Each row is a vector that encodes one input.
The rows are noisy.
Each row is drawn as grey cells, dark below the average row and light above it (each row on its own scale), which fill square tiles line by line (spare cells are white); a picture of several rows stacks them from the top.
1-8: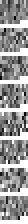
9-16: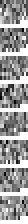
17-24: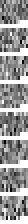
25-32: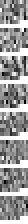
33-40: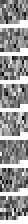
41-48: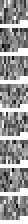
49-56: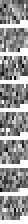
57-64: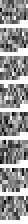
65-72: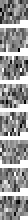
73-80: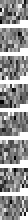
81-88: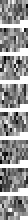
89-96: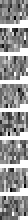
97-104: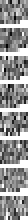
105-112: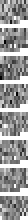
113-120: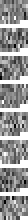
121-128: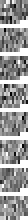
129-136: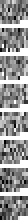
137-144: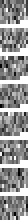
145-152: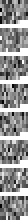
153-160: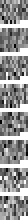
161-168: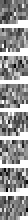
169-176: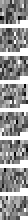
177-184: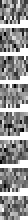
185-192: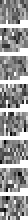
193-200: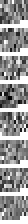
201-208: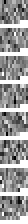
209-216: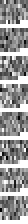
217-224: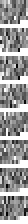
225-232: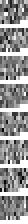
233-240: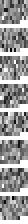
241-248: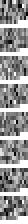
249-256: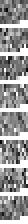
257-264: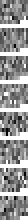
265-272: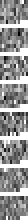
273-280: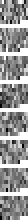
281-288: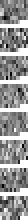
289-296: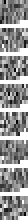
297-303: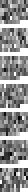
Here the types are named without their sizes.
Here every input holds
a label, together with either a point on a line, or a node of a tree.
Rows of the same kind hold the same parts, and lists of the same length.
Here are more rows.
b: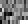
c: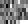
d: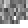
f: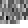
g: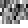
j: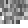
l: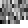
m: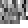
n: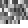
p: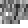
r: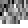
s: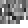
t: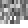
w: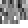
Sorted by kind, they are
b, c, d, f, m, n, t, w
g, j, l, p, r, s

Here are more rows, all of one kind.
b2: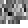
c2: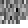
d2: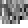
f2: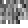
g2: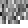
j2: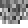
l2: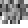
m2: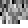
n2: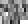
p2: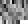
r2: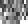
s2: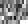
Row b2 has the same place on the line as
p2 and r2.
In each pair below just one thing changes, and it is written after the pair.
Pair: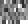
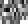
the place on the line
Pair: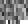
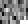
the place on the line
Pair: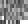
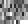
the place on the line
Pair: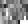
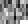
the label
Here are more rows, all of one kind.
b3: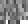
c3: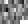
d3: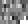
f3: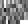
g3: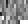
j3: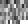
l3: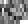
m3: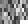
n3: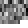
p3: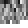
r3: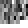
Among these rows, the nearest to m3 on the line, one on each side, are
g3 and p3.
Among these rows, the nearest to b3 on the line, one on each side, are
f3 and j3.
